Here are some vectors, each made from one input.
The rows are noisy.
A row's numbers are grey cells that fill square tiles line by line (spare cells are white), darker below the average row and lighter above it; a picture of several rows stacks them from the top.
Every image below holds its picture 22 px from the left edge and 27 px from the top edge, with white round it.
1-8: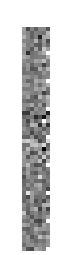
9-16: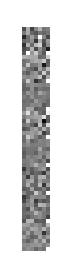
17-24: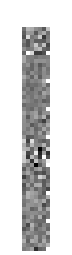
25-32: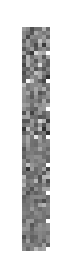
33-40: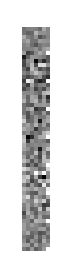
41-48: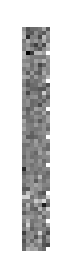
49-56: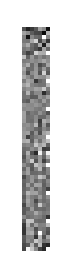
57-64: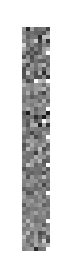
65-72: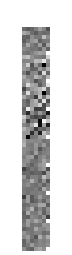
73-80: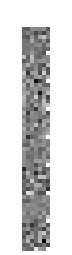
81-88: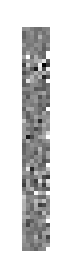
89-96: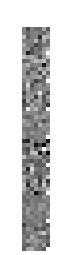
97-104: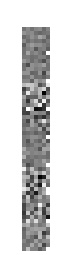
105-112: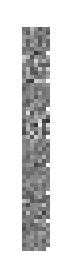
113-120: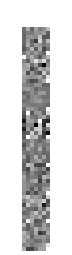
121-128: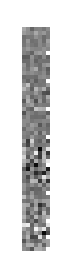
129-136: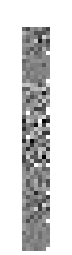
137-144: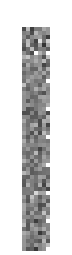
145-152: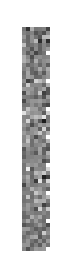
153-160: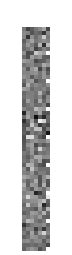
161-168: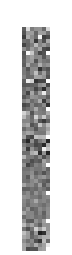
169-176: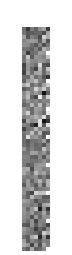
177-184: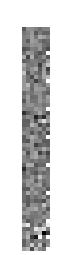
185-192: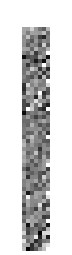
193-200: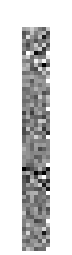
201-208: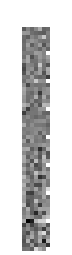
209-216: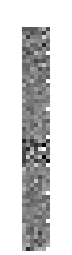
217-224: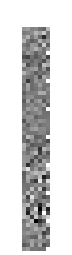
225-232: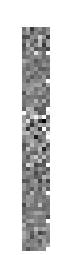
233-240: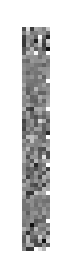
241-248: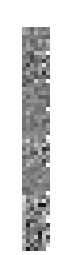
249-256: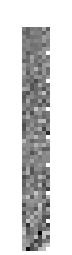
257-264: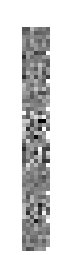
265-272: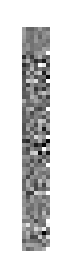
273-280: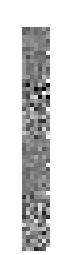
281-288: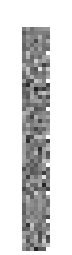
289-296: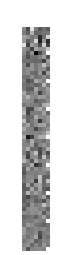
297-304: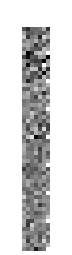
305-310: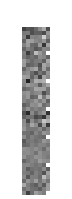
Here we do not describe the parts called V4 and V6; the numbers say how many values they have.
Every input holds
a point on a 10-point line, a value of V4 and a value of V6, together with either one of 5 labels, or a point on a 7-point line.
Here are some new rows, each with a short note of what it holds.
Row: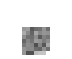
a point on a 7-point line, a point on a 10-point line, a value of V4 and a value of V6
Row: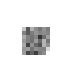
one of 5 labels, a point on a 10-point line, a value of V4 and a value of V6
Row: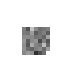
one of 5 labels, a point on a 10-point line, a value of V4 and a value of V6
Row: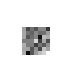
a point on a 7-point line, a point on a 10-point line, a value of V4 and a value of V6
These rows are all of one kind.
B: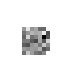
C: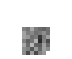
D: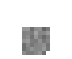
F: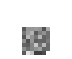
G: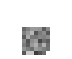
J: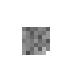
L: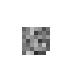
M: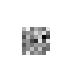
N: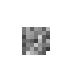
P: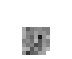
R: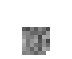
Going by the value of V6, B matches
C, G, J and N.
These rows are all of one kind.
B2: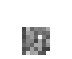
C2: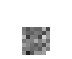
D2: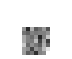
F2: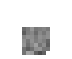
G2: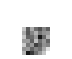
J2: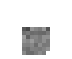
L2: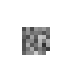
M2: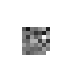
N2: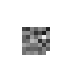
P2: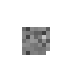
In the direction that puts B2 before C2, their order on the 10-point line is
G2, N2, P2, L2, B2, C2, M2, D2, F2, J2.
